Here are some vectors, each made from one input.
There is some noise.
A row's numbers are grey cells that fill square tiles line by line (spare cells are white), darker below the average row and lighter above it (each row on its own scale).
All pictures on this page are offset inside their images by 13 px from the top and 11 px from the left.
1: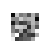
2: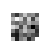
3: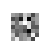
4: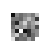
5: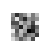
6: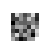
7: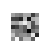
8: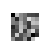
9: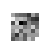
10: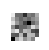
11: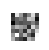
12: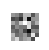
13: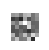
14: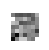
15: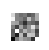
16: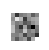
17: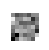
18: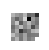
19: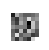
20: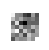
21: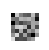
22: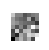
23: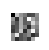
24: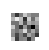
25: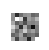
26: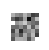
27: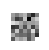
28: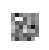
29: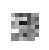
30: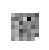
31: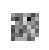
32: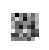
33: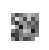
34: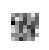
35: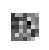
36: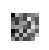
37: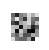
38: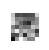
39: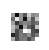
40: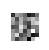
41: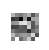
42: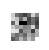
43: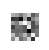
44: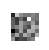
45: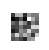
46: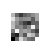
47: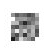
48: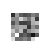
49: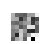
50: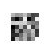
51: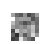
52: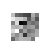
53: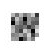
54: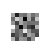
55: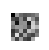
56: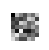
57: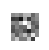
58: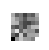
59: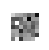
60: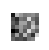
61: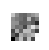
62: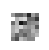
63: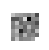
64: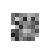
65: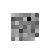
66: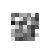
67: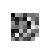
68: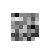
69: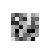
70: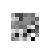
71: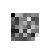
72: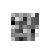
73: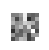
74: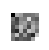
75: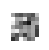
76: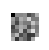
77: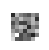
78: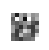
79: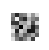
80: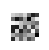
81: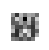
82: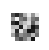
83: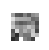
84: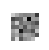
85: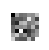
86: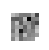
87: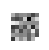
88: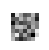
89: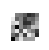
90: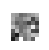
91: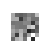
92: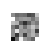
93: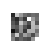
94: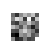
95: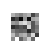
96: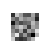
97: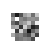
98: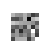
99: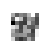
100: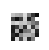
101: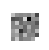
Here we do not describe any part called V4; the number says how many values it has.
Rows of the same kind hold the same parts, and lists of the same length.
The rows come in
3 kinds.
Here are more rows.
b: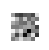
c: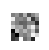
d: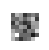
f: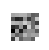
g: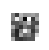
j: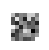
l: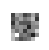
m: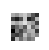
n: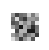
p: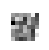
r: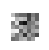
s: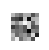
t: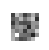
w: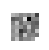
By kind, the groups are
b, n, s
c, f, g, j, m
d, l, p, r, t, w

